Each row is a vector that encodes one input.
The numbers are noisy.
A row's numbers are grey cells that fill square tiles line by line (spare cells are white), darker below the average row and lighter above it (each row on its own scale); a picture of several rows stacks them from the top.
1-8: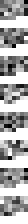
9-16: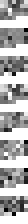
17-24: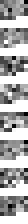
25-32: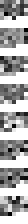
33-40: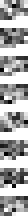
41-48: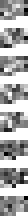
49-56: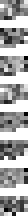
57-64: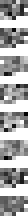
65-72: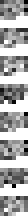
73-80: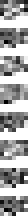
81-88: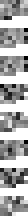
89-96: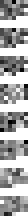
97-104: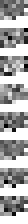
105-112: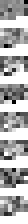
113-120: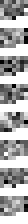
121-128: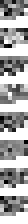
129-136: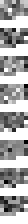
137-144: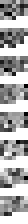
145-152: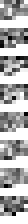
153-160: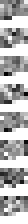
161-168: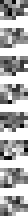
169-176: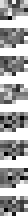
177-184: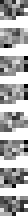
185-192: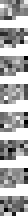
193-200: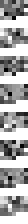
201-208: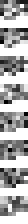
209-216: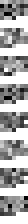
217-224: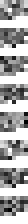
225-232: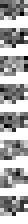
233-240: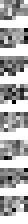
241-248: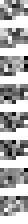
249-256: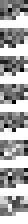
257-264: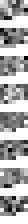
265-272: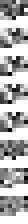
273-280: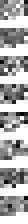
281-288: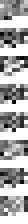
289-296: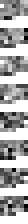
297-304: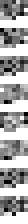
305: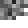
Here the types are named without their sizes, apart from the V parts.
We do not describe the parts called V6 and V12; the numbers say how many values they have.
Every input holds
either a point on a line and a value of V6, or a true/false value and a value of V12.
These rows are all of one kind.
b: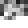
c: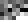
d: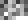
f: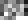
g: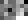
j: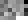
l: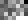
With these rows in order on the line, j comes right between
f and g.
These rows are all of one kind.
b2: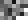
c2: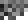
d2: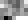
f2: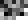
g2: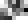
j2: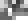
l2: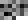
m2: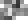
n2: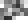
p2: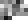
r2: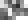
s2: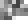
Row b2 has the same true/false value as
c2, f2 and l2.
